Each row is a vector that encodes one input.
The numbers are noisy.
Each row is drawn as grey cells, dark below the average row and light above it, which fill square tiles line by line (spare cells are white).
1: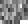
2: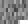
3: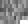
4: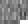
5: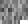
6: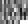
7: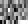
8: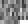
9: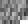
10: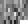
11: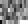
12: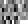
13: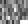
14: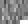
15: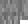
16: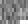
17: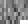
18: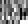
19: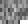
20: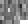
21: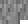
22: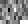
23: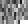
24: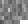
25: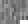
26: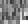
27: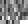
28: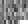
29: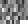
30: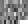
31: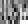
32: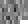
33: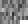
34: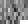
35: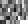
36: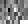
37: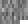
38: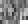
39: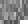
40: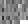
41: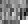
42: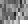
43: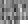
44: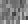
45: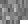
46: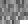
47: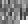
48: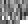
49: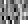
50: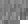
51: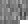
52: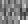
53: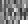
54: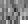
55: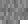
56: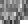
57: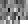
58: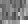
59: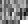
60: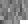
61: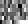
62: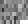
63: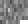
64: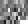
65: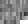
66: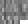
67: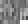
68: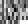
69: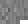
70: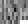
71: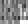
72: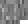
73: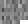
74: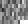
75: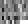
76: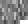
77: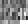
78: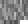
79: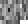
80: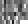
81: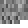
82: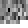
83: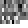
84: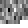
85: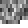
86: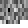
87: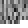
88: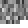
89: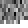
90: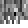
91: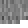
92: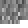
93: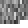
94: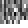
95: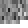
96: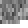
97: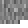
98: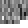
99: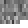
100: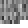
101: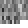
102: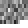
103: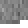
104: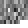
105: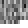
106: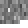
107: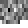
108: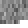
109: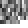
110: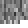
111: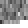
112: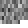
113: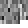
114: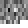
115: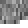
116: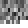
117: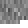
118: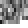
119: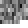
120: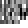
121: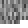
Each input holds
one of 6 labels, together with either one of 6 labels, or a node of a 9-node tree.
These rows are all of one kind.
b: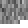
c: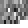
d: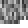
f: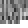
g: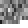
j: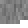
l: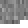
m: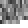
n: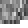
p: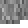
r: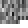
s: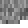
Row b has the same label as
c, j and s.
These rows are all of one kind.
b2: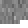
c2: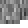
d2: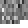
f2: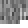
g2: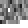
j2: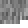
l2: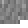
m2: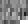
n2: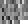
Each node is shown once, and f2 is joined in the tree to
m2.
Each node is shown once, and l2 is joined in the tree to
b2.
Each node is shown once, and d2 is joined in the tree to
b2, j2 and m2.
